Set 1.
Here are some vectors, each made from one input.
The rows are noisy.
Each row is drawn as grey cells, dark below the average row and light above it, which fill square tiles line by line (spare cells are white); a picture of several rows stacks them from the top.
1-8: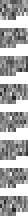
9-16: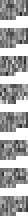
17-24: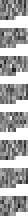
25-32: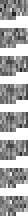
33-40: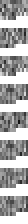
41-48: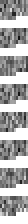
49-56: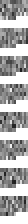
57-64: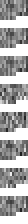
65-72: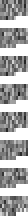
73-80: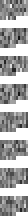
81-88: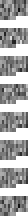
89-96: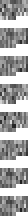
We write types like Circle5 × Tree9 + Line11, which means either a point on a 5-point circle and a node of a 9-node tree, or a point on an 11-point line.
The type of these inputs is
Circle6 + Line6.
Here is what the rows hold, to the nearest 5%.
About 60% of them hold a point on a 6-point circle. The rest hold a point on a 6-point line.
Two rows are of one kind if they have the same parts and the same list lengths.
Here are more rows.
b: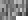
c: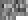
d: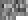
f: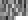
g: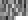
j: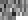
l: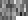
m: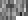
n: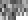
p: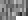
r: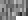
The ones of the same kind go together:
b, l, m, p, r
c, d, f, g, j, n

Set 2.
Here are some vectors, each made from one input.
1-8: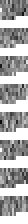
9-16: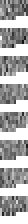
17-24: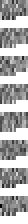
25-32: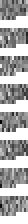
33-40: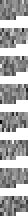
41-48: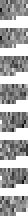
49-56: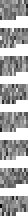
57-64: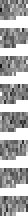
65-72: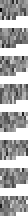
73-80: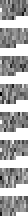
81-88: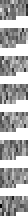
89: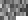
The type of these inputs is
Circle6 × Circle6.
